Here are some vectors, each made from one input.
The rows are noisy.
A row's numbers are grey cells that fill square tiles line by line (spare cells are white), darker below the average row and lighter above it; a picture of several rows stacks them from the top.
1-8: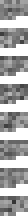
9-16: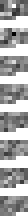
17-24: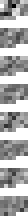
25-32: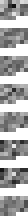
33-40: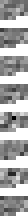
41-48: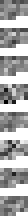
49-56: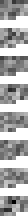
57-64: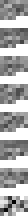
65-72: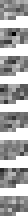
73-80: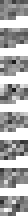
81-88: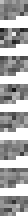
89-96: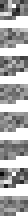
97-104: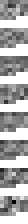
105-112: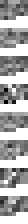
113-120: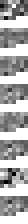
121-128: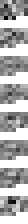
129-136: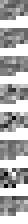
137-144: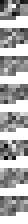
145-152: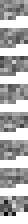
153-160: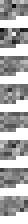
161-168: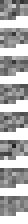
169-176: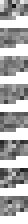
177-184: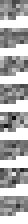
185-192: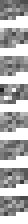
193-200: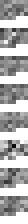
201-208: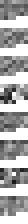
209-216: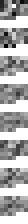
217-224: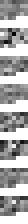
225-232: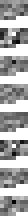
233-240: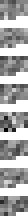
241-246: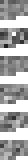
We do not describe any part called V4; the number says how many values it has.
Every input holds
a list of up to two items, each a true/false value and a value of V4.
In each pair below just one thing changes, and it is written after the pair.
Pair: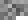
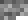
the true/false value in item 1 of the list
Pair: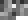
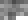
the value of V4 in item 2 of the list
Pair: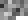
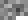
the value of V4 in item 1 of the list
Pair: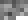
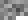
the true/false value in item 1 of the list
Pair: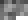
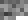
the true/false value in item 2 of the list
